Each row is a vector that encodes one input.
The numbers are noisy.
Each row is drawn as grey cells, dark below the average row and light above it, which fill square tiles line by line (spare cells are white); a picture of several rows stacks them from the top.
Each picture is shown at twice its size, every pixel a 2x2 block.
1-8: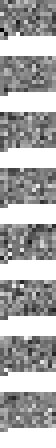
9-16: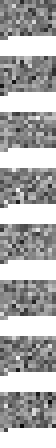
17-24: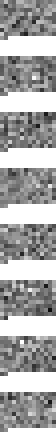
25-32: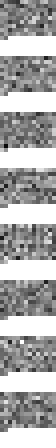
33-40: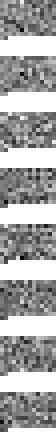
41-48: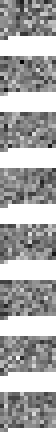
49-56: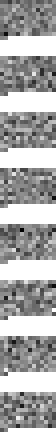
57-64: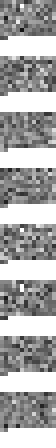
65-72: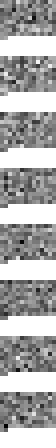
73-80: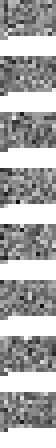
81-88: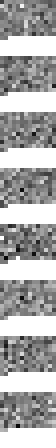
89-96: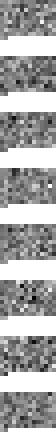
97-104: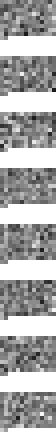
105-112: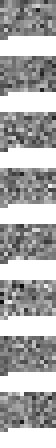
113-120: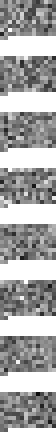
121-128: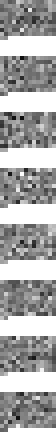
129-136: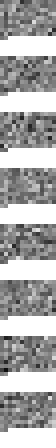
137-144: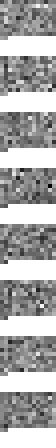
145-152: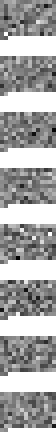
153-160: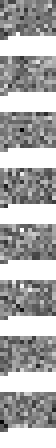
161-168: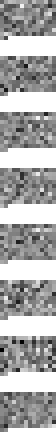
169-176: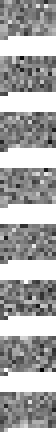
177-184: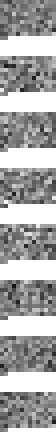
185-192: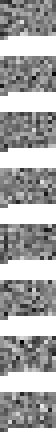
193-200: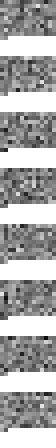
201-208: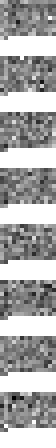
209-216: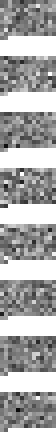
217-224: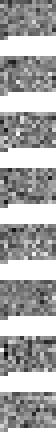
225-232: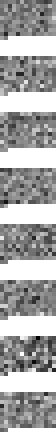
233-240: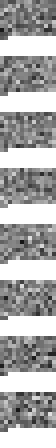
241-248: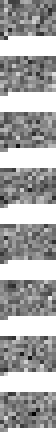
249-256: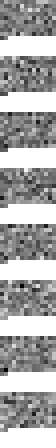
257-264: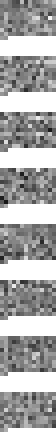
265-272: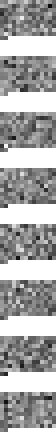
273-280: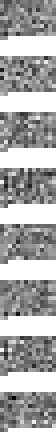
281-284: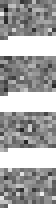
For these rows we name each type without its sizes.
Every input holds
a label and a node of a tree, together with either a label, or four true/false values.
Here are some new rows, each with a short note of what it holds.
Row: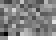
a label, a node of a tree and four true/false values
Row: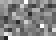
two labels and a node of a tree
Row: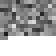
a label, a node of a tree and four true/false values
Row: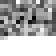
two labels and a node of a tree
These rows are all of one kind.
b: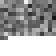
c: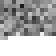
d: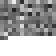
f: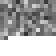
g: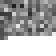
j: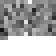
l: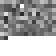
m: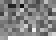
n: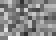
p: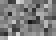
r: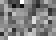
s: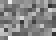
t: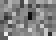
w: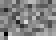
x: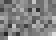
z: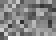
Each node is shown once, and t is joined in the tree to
d and z.
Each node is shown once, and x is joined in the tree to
g and w.
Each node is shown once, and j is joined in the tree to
b and p.
